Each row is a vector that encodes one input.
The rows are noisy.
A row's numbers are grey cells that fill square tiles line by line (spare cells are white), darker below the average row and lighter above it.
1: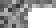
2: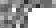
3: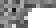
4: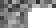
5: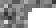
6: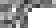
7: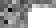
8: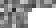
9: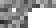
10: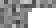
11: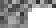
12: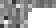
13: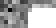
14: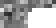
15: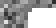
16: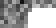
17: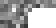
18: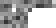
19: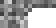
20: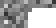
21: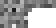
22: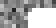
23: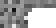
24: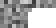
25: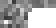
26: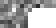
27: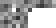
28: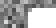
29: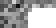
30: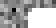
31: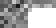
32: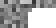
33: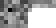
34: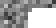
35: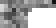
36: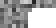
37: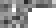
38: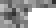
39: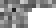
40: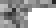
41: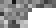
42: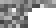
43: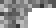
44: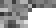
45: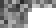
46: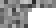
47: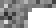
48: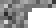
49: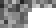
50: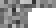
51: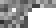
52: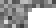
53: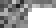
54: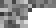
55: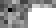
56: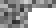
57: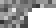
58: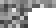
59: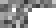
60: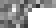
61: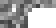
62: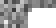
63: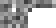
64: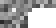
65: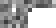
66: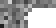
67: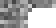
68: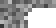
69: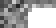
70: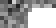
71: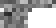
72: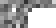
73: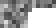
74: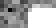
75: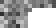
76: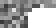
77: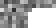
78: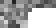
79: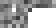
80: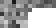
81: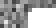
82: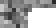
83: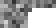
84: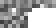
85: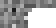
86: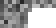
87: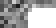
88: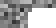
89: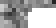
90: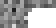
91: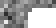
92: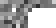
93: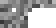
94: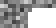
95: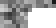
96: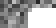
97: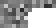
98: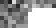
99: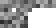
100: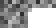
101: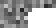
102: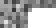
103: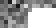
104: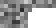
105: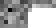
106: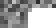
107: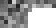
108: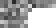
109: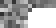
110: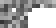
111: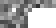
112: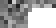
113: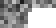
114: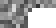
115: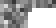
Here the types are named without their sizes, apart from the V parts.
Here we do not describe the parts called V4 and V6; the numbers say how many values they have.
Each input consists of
either a label, or a point on a line, or a value of V4 and a value of V6.
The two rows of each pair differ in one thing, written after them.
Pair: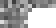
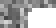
the value of V6
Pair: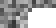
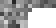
the value of V6
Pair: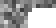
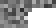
the value of V6
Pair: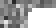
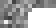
the value of V6
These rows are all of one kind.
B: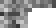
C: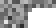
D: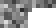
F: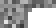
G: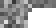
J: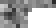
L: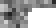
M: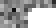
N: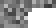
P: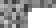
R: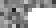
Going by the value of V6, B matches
J, L, M and R.
